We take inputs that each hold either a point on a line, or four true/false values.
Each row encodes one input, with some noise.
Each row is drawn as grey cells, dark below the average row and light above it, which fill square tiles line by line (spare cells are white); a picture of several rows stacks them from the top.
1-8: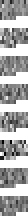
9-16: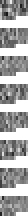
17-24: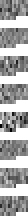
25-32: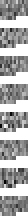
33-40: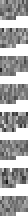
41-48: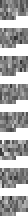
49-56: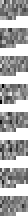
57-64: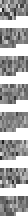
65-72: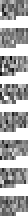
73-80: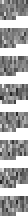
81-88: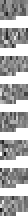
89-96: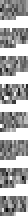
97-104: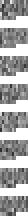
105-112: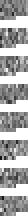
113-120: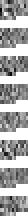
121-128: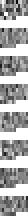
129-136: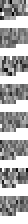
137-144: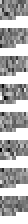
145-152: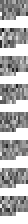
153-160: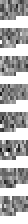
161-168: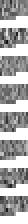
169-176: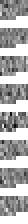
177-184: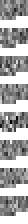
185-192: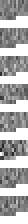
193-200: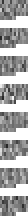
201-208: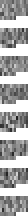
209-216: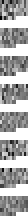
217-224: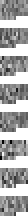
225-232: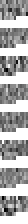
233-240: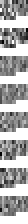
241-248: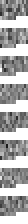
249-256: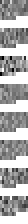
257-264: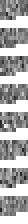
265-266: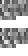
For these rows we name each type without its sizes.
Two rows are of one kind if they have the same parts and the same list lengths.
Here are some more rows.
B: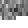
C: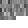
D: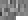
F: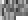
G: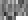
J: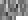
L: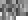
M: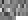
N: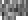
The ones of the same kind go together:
B, C, F, J, L, M, N
D, G

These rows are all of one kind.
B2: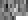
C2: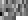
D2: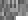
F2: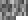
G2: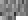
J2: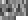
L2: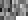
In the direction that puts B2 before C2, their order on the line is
B2, L2, J2, F2, D2, C2, G2.
